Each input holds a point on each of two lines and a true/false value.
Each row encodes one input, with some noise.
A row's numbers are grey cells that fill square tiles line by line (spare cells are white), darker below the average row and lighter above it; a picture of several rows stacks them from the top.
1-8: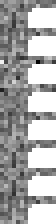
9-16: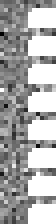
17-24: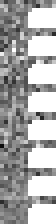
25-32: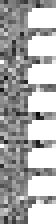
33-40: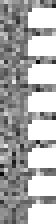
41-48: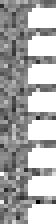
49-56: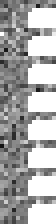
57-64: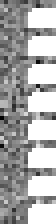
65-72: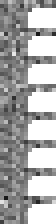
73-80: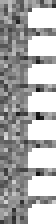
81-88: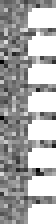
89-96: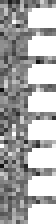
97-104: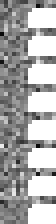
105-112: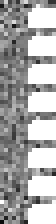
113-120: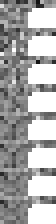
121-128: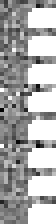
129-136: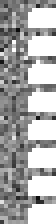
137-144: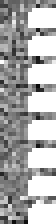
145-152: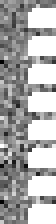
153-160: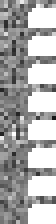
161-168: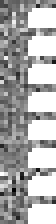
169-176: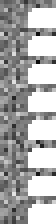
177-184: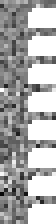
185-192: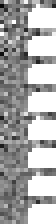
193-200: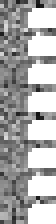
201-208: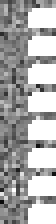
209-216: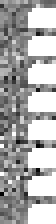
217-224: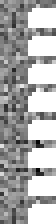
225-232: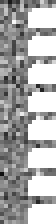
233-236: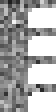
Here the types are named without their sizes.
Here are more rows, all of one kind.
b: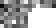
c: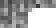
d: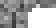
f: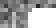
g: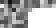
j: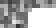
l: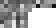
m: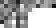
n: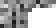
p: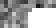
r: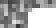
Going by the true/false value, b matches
d and n.
